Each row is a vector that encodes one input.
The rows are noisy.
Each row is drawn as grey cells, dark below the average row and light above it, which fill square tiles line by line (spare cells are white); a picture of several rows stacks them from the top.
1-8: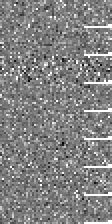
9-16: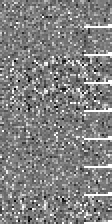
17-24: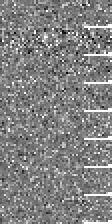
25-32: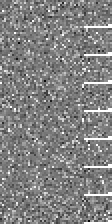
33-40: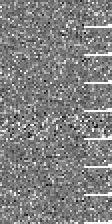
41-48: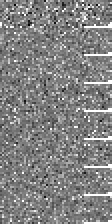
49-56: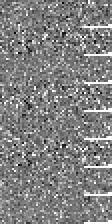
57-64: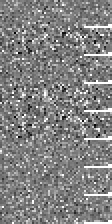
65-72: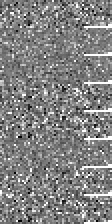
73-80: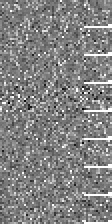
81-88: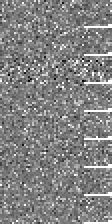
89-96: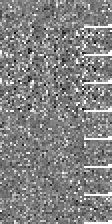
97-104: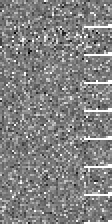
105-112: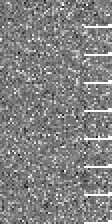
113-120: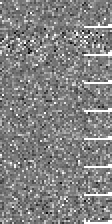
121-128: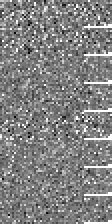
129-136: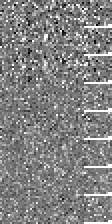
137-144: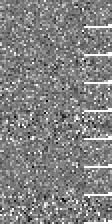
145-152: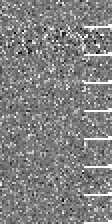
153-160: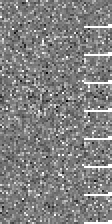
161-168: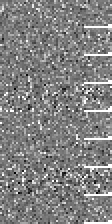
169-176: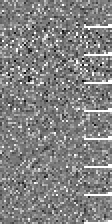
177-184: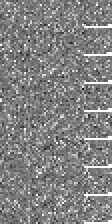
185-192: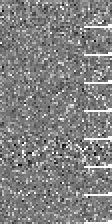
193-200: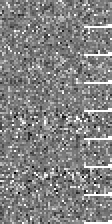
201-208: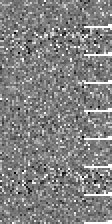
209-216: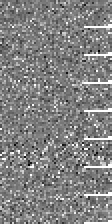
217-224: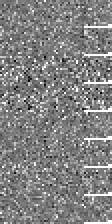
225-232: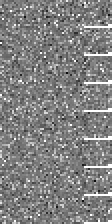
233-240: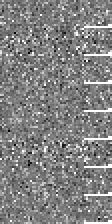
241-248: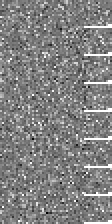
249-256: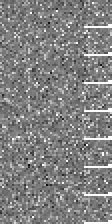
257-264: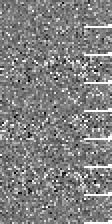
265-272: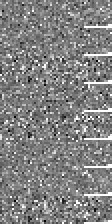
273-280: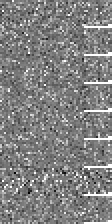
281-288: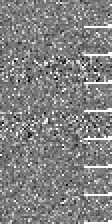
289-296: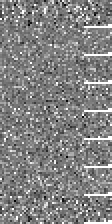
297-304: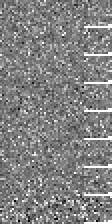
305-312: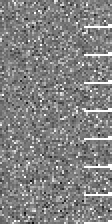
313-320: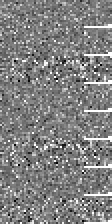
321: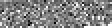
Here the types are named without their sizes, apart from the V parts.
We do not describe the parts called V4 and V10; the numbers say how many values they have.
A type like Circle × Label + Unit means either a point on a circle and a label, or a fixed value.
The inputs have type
(Bool × V10 + V4) × Label + Line.
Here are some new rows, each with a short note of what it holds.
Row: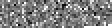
a point on a line
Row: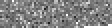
a label, a true/false value and a value of V10
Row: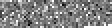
a point on a line
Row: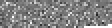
a label and a value of V4
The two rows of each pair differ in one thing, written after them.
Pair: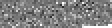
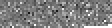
the value of V10
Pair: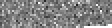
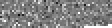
the value of V10
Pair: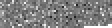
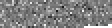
the value of V10
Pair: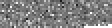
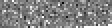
the value of V10
